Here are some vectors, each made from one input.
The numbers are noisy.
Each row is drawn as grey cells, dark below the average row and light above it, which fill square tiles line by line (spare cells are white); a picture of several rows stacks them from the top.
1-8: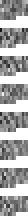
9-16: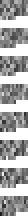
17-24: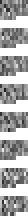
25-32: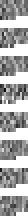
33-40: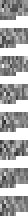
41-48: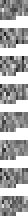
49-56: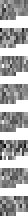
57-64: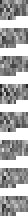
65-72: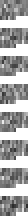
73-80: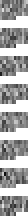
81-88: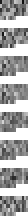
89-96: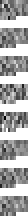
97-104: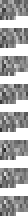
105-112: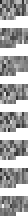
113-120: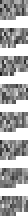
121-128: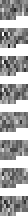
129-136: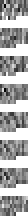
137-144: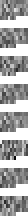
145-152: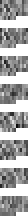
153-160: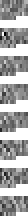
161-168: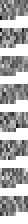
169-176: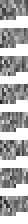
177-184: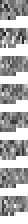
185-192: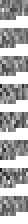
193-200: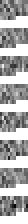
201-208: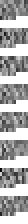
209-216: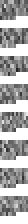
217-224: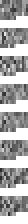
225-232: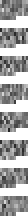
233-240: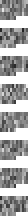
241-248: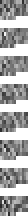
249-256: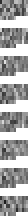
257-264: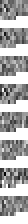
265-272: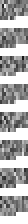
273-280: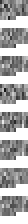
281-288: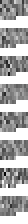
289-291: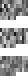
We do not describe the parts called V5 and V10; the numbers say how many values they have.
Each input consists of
either a point on an 8-point line and a value of V10, or a list of up to two items, each one of 6 labels and a value of V5.
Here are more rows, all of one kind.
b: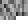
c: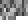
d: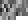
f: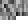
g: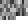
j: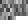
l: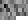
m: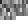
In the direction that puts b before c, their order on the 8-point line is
m, b, f, l, j, g, d, c.
